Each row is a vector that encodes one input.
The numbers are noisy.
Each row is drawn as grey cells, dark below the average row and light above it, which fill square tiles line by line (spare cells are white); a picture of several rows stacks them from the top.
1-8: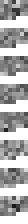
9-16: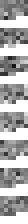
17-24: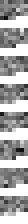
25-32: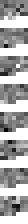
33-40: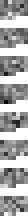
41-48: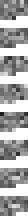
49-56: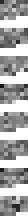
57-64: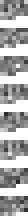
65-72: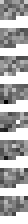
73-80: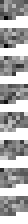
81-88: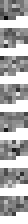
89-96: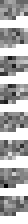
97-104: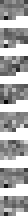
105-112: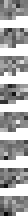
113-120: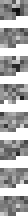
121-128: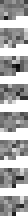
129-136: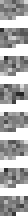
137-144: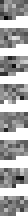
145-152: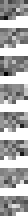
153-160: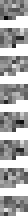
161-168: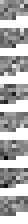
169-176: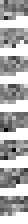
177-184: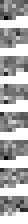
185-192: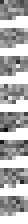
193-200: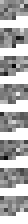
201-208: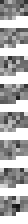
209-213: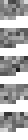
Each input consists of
one of 12 labels, together with either a point on a 5-point line, or a node of a 7-node tree.
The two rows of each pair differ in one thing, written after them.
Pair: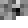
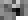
the node of the tree
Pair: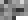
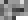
the node of the tree
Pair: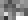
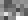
the node of the tree
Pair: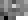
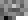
the node of the tree
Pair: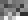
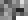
the label
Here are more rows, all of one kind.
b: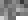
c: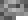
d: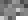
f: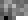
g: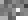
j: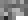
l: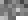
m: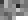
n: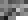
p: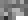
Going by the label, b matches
d, g and l.
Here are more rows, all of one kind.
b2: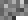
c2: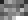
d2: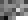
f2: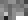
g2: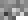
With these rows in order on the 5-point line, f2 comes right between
b2 and c2.
